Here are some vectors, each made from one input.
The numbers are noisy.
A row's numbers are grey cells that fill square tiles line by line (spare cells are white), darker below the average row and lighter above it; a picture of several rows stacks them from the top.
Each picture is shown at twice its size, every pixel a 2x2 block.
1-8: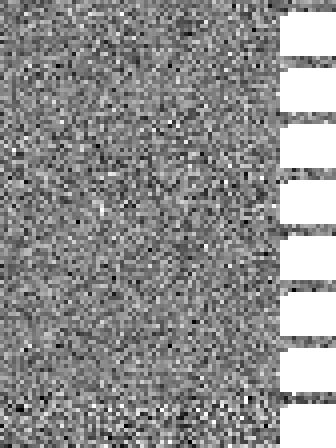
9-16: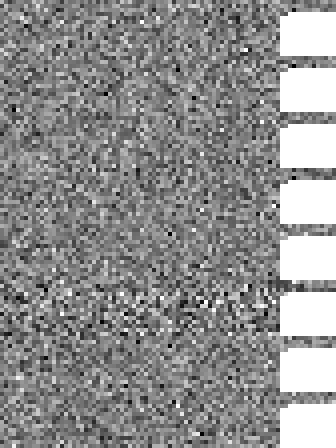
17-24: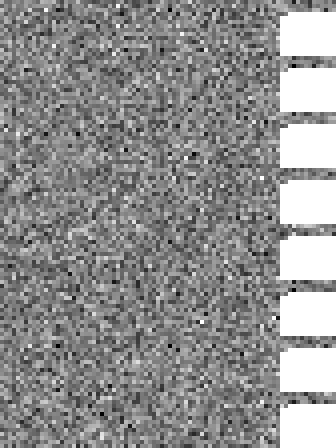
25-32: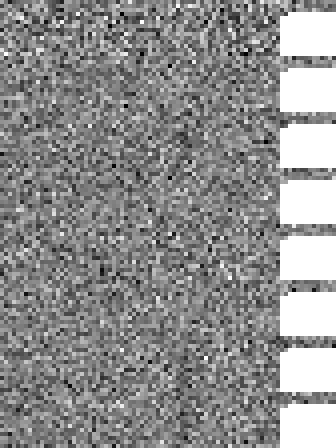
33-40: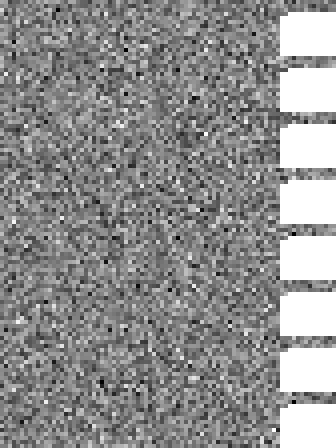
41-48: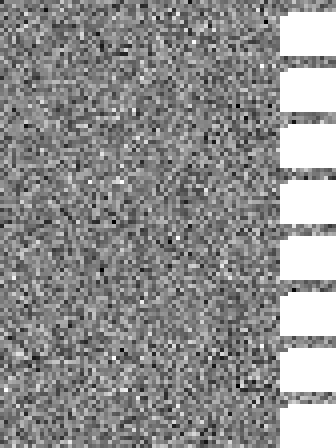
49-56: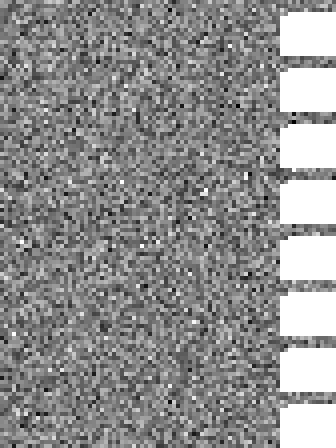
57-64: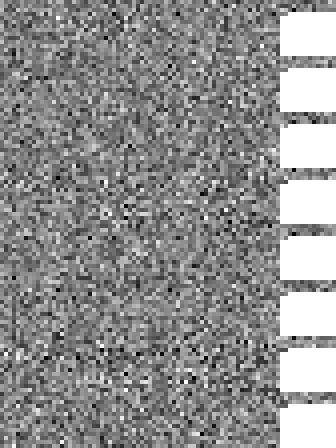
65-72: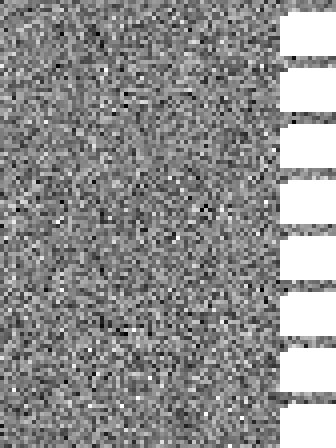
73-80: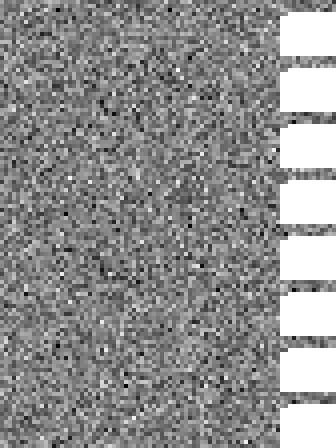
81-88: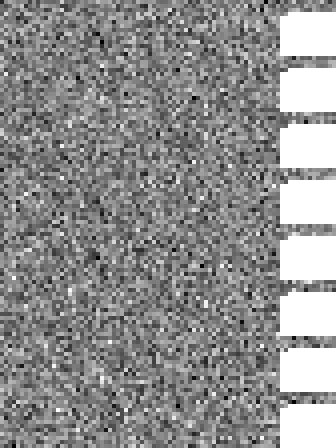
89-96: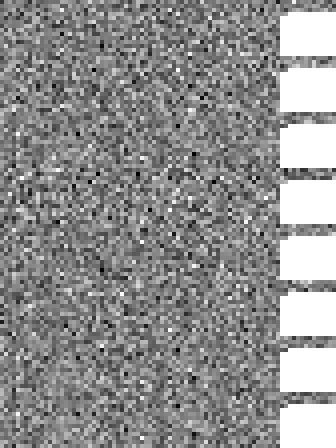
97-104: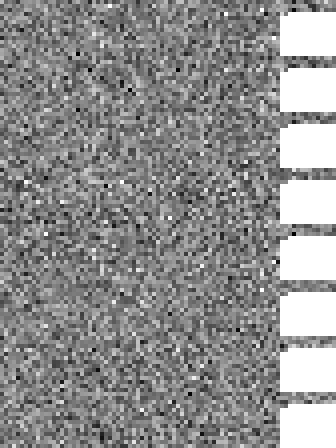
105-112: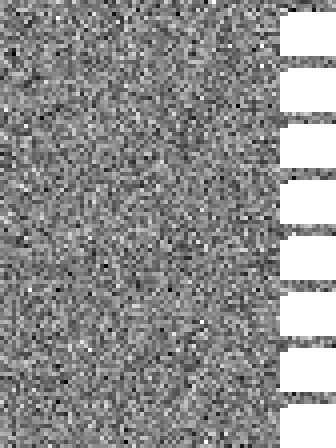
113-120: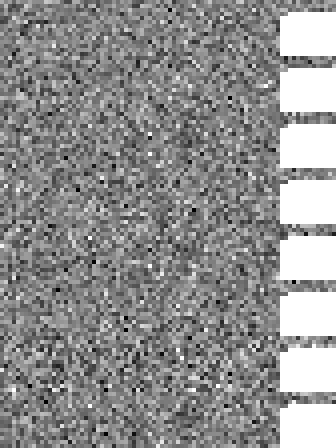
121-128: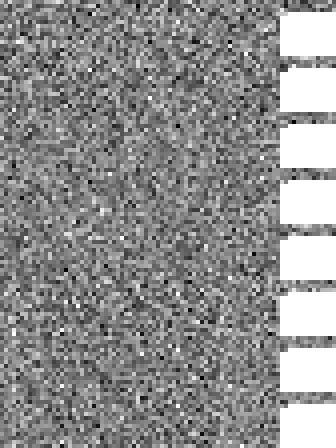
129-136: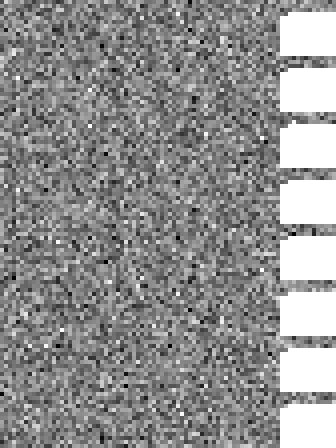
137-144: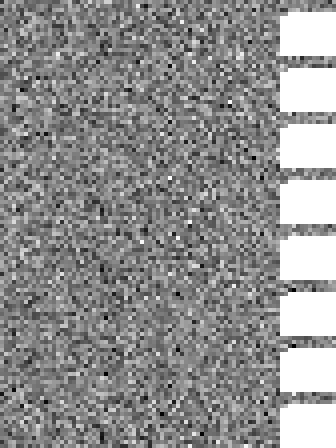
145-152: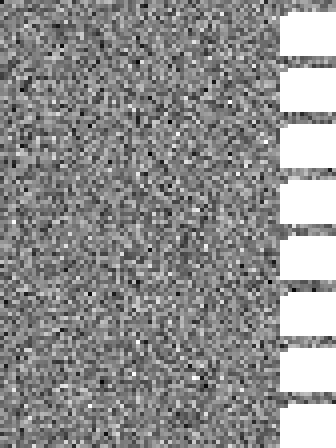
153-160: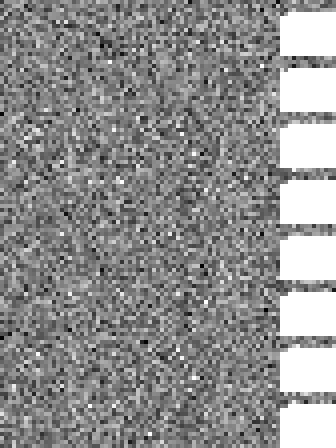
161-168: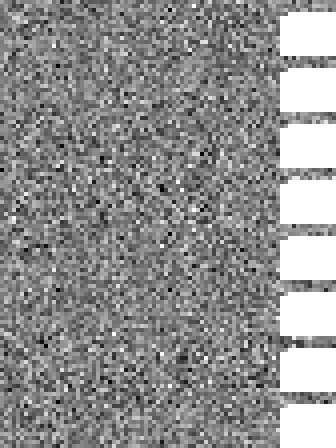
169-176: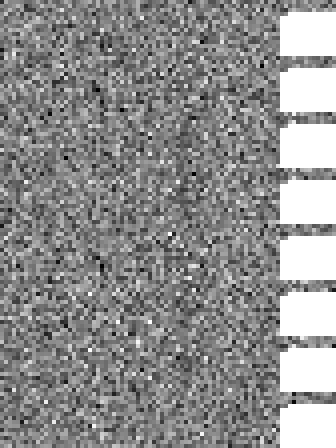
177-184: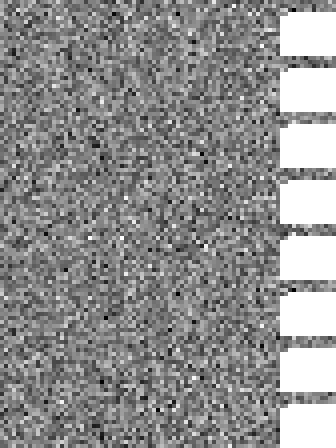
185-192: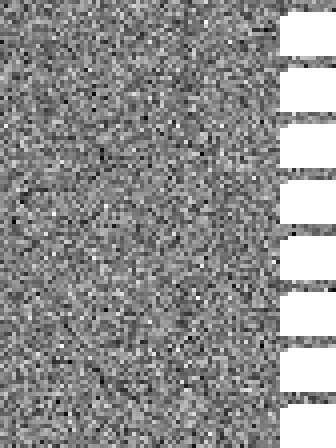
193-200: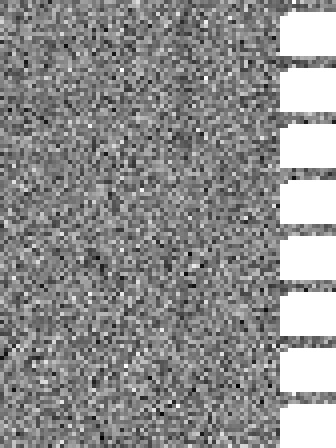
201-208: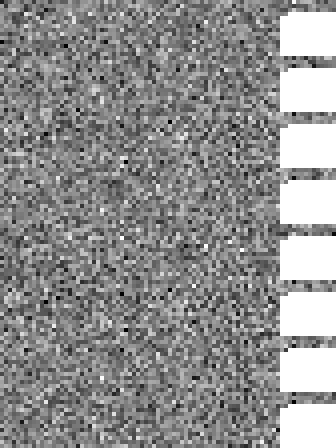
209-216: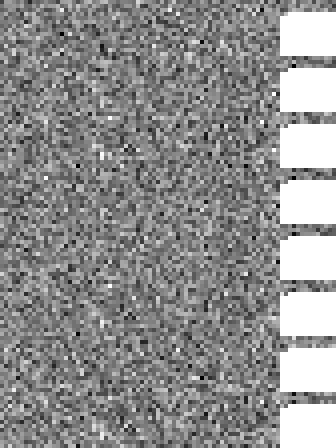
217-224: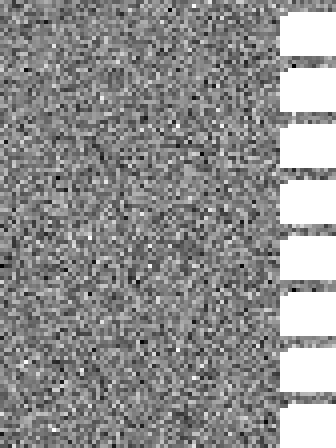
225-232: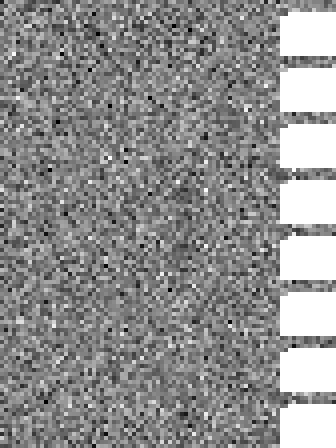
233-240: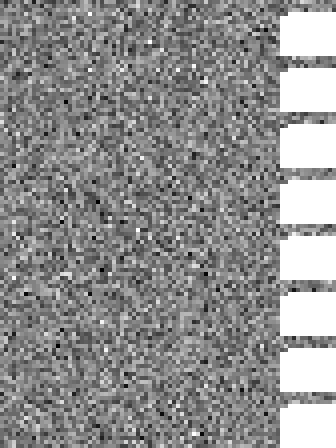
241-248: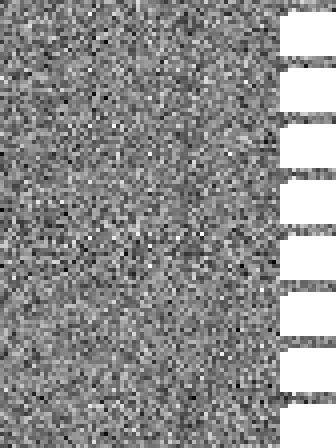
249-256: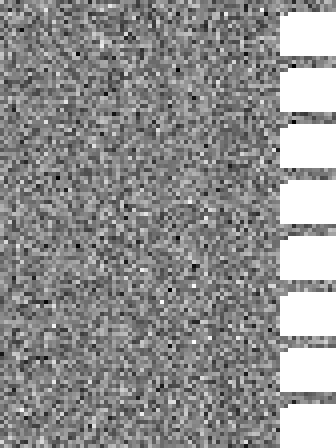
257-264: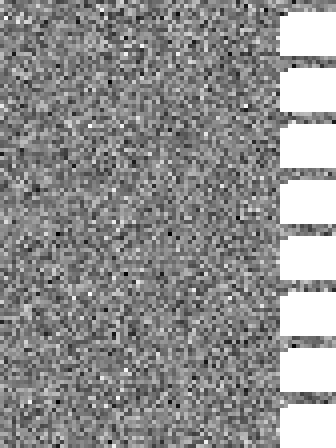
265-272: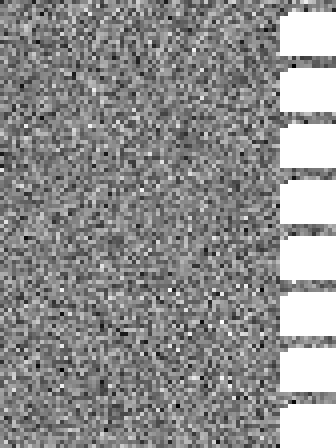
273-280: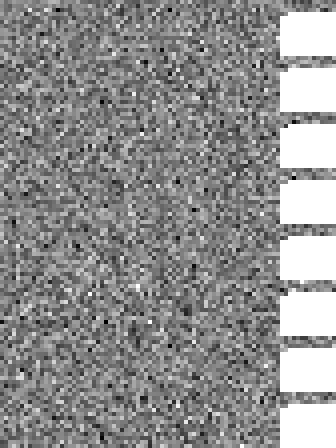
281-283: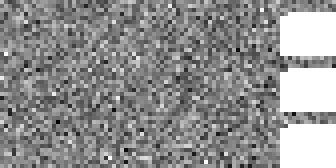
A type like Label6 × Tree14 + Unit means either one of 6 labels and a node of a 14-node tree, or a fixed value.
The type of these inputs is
Bool × Label10 + Circle11.
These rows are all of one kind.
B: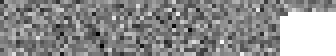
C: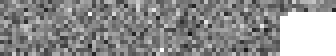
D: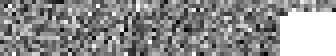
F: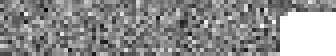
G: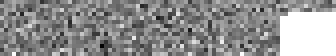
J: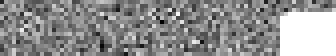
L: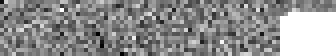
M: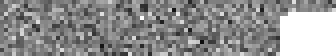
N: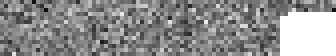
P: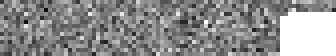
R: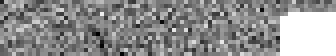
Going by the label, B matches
D, L, N and R.
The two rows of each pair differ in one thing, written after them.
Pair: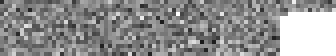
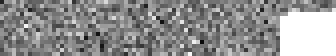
the label
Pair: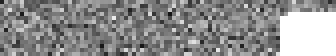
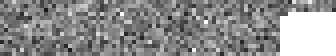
the true/false value
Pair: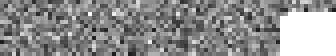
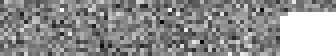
the true/false value
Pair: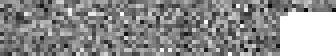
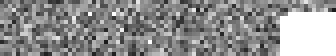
the label
